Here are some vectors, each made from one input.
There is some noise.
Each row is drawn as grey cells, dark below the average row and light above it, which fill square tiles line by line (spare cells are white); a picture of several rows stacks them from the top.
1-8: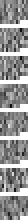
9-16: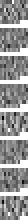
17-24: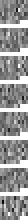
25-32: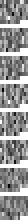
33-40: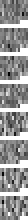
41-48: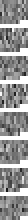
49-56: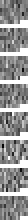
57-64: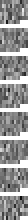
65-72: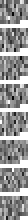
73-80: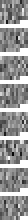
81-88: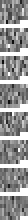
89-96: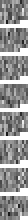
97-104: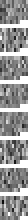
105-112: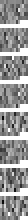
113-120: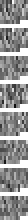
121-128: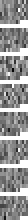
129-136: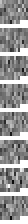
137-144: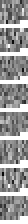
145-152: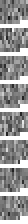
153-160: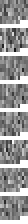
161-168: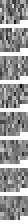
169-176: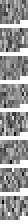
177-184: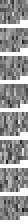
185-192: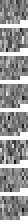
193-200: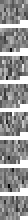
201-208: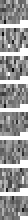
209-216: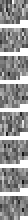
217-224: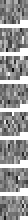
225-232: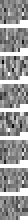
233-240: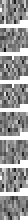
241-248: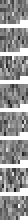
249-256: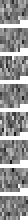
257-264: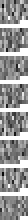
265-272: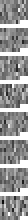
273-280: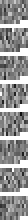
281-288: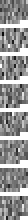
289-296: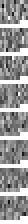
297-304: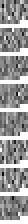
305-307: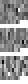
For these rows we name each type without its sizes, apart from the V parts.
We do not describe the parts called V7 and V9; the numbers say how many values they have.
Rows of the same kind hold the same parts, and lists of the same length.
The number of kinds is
3.
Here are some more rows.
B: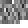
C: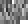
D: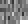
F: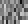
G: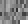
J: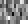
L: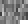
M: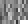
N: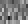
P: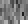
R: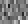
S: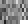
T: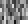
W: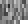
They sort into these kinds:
B, C, F, J, T
D, N, P, R, S, W
G, L, M

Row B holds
three true/false values.
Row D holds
a point on a line and a value of V7.
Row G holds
a value of V7 and a value of V9.
